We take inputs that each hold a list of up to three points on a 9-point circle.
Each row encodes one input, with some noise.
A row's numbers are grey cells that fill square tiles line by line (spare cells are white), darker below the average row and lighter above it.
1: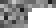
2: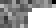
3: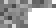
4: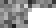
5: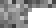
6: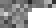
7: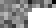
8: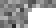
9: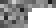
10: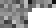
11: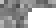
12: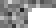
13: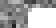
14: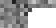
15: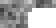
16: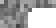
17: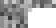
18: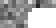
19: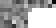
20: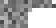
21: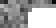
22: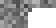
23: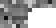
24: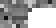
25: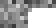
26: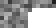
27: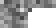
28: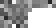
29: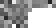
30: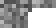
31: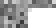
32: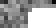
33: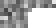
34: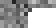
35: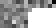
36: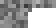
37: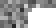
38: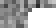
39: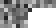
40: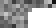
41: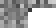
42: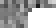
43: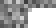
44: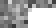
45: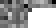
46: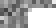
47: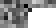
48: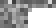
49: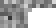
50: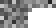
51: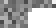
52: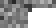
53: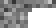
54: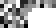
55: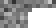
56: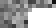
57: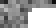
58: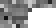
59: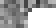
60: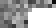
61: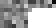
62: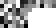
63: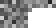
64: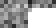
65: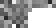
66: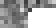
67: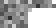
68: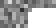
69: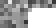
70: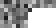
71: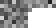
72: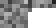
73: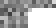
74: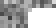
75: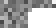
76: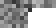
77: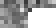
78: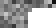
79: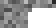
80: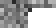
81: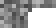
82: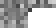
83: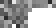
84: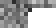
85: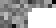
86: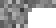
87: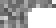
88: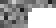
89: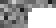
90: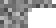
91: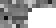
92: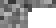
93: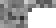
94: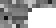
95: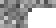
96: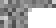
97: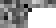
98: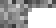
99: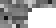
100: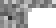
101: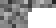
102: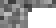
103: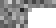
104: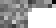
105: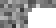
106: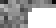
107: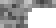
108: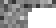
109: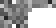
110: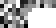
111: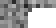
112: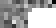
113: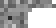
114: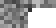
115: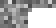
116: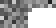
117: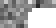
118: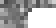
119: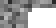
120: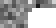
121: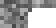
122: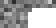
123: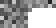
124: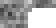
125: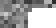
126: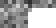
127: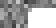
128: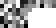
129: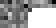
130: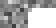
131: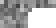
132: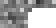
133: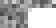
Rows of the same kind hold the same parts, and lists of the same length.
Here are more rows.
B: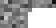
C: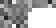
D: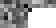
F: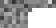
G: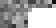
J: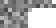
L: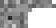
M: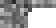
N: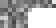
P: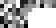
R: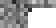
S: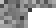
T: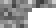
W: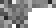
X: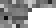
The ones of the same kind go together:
B, G, N, S
C, D, W, X
F, J, L, M, R, T
P

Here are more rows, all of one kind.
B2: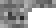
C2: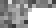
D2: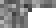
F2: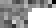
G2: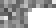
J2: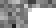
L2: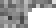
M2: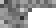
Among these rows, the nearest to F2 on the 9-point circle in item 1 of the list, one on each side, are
C2 and D2.
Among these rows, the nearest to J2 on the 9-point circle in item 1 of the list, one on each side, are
C2 and G2.
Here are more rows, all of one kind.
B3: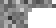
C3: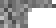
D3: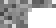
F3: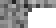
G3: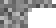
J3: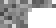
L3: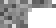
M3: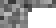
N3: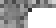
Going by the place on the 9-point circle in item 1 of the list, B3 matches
D3, J3 and L3.
